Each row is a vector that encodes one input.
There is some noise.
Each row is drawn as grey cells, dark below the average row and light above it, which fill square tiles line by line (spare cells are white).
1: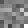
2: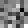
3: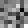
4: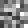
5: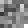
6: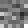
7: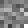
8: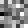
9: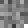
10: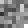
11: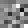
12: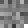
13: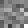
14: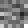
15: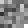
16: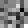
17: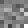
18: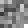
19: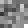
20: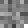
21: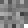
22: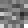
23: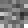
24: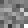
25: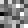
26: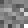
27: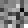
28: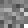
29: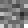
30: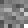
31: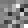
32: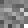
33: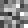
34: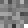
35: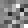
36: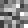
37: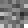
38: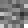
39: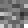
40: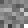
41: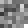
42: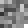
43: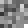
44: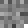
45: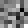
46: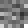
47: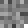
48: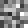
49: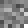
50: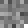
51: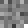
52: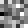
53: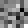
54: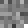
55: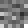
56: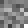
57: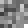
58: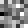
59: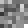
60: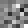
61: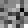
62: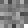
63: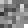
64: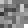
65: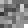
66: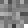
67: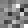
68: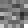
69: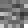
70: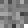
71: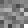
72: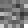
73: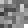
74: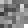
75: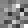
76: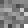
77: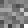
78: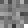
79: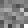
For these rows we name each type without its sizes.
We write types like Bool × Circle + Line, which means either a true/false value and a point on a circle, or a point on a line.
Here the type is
Bool × Line.
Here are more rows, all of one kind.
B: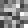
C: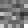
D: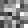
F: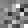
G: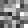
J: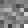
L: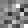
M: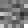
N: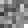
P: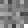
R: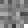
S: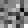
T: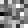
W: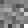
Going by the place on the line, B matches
D, G, J and W.
